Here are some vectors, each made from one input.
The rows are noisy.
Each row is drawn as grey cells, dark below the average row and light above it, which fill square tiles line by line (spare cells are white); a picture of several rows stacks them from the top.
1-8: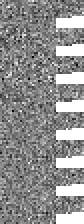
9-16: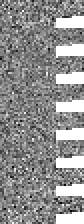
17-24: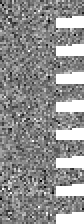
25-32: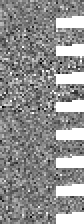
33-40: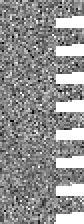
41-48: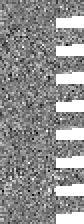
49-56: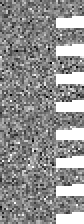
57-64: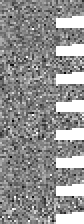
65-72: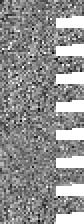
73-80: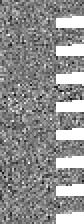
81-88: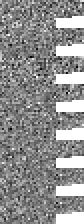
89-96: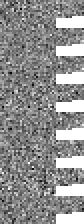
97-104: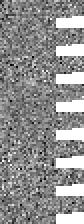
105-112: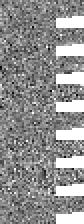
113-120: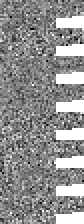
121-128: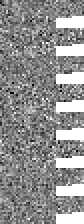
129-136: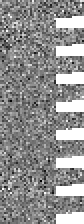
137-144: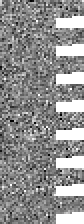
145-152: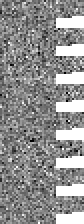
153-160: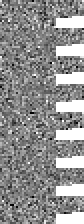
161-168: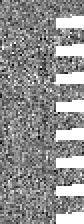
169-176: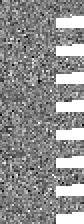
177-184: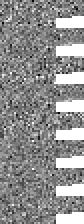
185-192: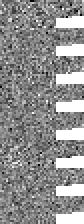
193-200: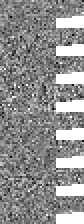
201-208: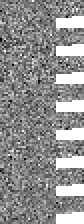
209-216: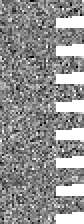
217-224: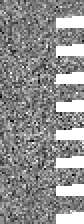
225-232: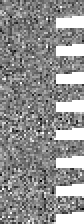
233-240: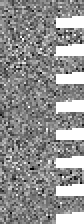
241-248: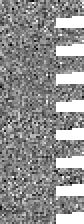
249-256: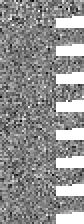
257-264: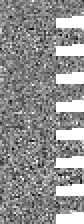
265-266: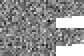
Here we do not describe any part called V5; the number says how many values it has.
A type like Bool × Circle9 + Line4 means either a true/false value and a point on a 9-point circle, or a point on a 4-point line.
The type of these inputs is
Label7 × V5 + (Line6 + Line7) × Tree10.
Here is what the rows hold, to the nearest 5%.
About 35% of them hold one of 7 labels and a value of V5. The rest hold a node of a 10-node tree, together with either a point on a 6-point line, or a point on a 7-point line.
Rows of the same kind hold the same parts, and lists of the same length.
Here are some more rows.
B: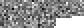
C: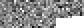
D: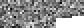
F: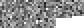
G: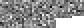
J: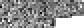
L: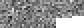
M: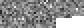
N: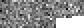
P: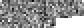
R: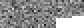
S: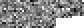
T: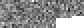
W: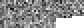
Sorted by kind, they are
B, C, D, F, G, J, P, S, W
L, R, T
M, N

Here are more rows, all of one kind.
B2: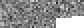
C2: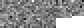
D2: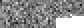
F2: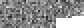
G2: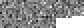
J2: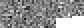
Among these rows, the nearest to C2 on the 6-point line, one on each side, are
B2 and D2.
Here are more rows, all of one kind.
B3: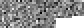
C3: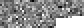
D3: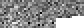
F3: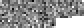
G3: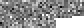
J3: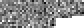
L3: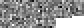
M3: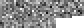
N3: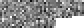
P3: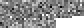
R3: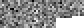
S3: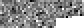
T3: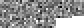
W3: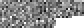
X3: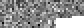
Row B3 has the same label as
L3, N3, T3 and W3.
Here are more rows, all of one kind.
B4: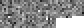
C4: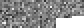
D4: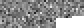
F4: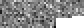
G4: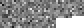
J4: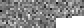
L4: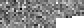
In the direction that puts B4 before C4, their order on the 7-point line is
F4, J4, D4, G4, B4, L4, C4.
